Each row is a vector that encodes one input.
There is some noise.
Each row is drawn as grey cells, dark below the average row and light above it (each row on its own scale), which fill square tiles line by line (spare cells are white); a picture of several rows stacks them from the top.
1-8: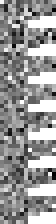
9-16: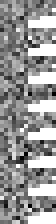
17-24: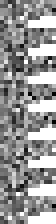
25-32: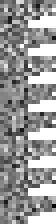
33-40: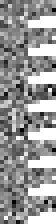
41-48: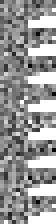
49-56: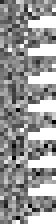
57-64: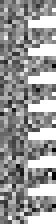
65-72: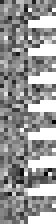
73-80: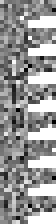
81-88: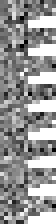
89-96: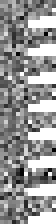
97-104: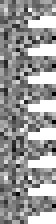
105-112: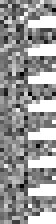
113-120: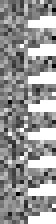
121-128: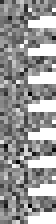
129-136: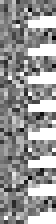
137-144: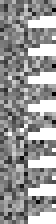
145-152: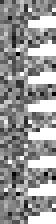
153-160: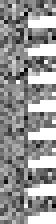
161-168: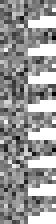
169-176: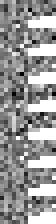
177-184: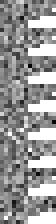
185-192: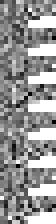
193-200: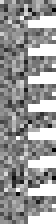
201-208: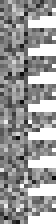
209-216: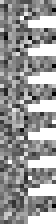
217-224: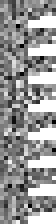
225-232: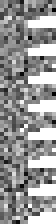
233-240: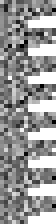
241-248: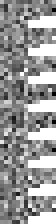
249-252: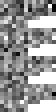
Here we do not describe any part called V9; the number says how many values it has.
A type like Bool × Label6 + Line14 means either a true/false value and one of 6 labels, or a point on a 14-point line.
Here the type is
Bool × V9 + Line4 × (Line4 + Line7).
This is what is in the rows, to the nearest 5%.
About 50% of them hold a point on a 4-point line, together with either a point on a 4-point line, or a point on a 7-point line. The rest hold a true/false value and a value of V9.
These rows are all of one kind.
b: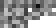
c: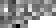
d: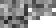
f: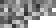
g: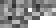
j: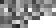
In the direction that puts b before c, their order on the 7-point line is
g, b, f, j, c, d.
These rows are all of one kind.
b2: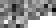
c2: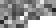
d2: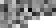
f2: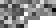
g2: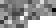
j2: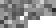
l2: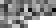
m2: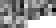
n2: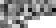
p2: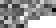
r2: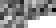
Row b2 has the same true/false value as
m2 and r2.
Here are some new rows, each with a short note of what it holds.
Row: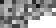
a point on a 4-point line and a point on a 7-point line
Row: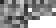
a point on each of two 4-point lines
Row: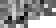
a point on each of two 4-point lines
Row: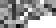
a true/false value and a value of V9
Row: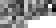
a true/false value and a value of V9
